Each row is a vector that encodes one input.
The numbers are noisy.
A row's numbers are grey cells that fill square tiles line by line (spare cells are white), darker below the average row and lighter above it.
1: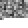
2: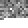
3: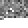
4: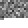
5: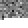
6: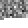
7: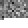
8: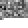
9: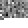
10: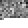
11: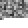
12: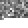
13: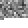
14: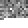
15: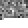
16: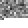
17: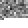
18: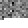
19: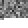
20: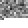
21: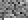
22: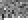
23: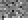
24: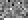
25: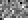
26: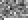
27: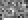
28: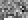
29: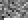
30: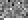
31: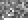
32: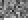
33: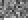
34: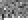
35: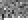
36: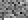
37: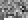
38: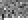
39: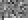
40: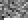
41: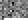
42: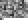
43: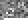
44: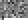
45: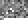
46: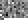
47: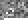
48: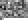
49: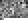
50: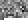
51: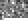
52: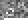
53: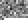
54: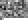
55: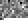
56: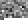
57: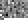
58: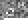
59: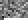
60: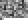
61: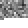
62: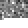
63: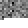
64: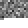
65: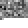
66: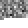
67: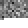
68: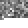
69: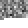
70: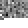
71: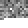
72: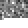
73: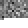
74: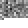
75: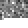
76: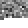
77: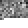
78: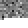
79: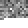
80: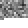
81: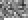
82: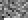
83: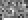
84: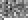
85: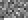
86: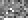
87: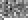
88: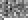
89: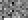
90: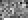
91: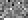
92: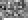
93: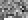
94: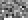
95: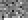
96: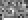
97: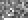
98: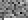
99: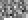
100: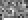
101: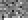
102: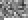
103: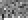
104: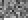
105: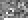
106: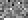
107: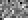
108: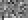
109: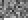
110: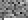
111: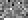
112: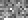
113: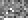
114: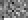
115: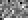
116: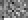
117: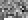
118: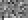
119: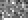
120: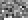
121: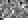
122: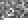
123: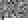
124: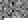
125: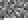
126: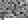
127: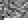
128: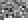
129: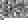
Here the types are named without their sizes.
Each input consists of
either a point on a circle and a true/false value, or a point on a line.
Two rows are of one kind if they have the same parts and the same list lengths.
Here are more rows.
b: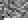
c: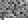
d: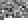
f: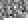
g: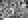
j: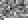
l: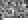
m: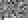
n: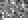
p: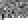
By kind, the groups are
b, c, g, l, m, n, p
d, f, j

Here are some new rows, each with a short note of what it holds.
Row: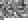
a point on a line
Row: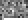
a point on a circle and a true/false value
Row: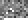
a point on a circle and a true/false value
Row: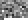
a point on a line
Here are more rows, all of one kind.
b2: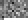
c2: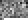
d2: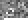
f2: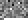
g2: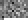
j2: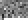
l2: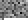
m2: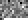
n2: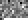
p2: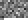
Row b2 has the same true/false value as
g2, j2, l2 and p2.
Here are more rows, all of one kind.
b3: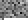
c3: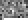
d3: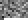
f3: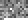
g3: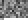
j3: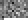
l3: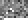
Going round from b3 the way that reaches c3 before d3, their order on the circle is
b3, g3, c3, j3, d3, f3, l3.
